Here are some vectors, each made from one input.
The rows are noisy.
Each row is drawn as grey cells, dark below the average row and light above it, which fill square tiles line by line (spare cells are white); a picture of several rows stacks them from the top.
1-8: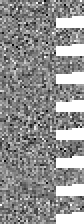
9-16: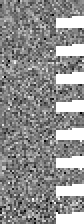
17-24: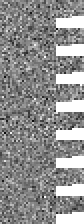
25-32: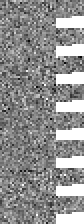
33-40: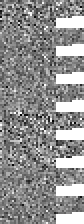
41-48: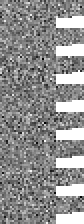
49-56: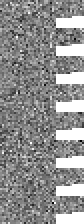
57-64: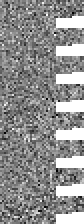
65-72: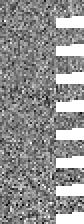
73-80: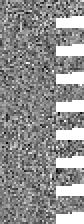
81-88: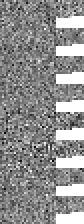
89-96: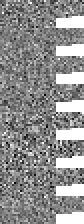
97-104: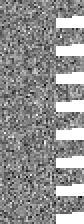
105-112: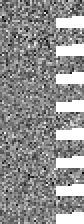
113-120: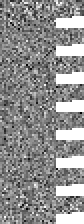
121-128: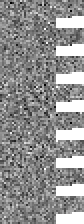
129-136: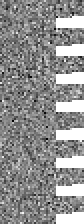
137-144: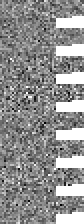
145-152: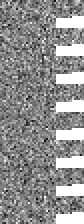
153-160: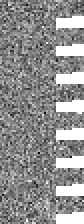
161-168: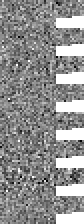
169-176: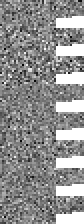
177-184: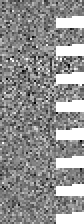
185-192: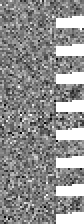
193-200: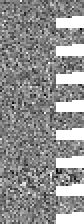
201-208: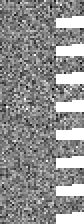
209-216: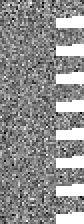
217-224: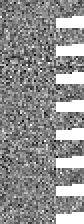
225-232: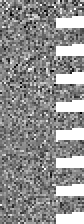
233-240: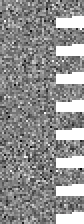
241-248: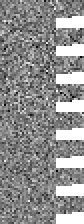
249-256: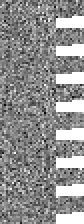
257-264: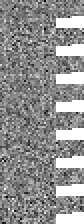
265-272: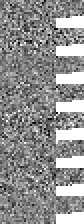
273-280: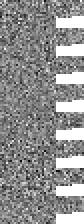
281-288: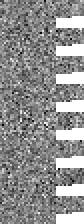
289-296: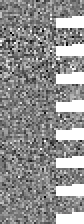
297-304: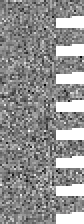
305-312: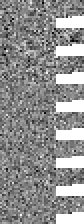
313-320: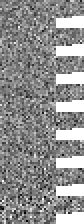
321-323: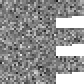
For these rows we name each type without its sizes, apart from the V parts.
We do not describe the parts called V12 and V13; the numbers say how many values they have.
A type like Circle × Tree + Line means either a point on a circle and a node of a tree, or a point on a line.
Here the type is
(Bool × Label + V13) × V12.
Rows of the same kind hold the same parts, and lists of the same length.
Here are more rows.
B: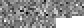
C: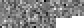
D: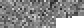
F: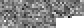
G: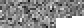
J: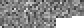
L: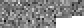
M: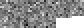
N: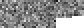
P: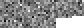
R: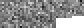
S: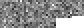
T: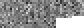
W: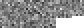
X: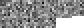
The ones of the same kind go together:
B, C, F, G, M, N, S, T, W
D, J, L, P, R, X

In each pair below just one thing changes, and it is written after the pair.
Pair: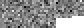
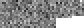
the label
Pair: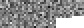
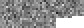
the value of V12
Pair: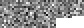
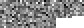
the true/false value
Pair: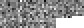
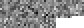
the label
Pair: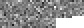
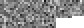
the true/false value
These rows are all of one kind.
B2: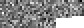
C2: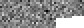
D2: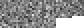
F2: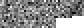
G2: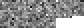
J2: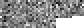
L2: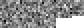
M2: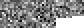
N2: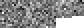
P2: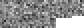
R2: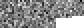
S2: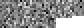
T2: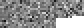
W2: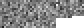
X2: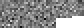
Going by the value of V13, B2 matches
C2, N2, R2 and S2.
